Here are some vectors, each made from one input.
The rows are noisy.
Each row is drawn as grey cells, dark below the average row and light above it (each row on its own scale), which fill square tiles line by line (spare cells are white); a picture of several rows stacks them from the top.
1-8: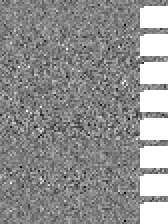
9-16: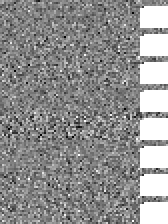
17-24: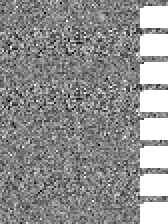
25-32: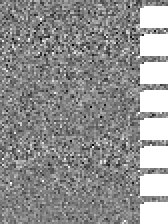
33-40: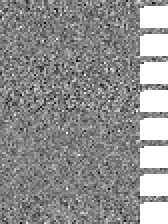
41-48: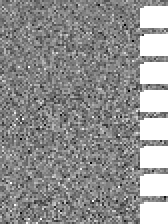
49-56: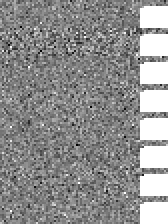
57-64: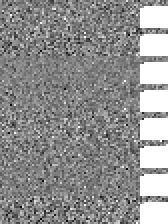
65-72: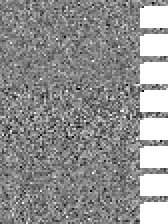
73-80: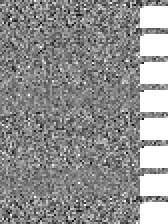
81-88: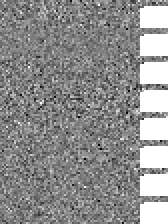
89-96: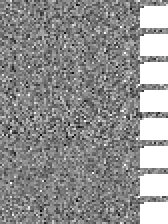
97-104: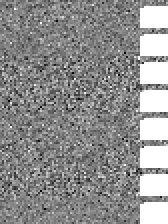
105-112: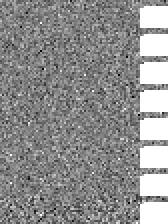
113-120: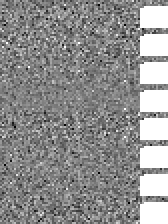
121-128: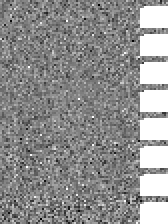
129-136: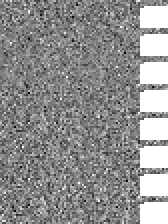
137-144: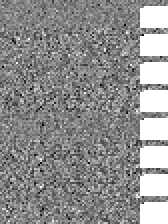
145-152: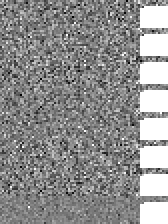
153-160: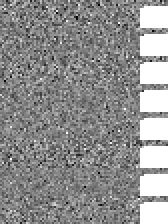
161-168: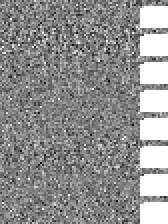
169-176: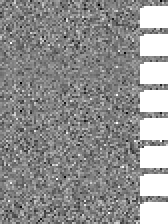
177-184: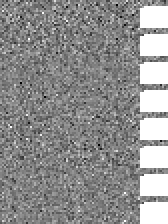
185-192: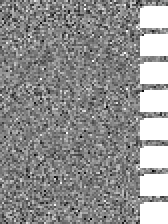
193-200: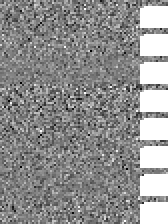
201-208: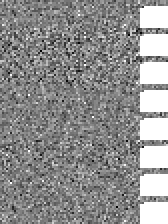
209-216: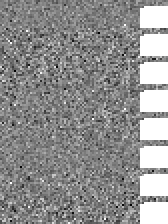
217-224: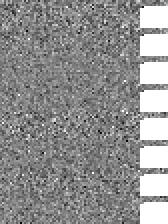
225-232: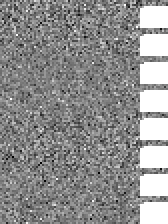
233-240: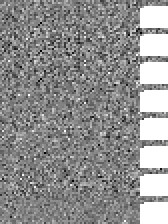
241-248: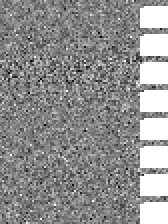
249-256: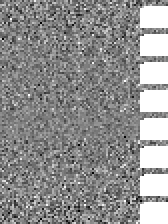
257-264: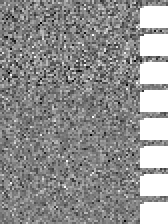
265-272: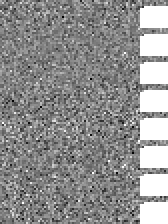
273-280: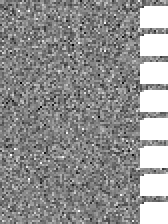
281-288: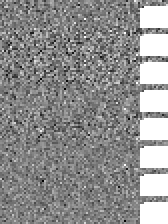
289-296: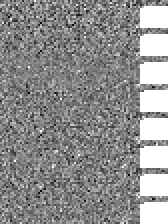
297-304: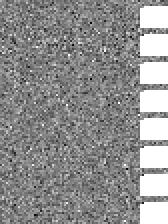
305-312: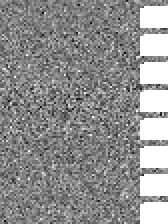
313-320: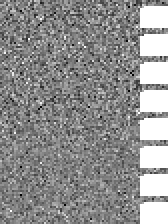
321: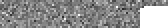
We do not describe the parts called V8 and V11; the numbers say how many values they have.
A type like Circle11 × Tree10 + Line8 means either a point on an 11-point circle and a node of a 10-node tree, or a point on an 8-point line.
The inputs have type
(Line9 + Line10) × V11 + V8.
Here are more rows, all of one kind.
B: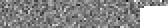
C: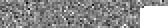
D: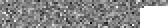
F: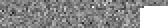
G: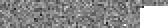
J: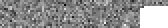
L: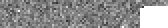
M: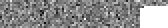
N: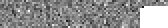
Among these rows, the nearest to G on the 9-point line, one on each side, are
L and N.
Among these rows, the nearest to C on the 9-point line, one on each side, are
B and D.
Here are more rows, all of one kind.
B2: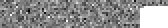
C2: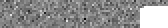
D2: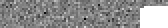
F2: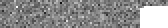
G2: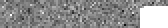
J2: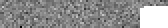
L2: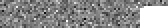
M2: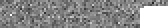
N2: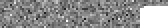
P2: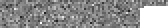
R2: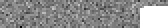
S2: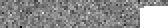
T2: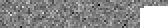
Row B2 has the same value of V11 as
C2, G2 and M2.
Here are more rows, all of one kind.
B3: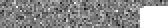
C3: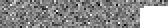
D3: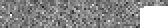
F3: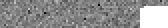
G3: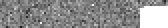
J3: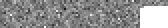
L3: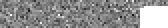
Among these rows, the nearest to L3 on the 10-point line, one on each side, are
D3 and G3.
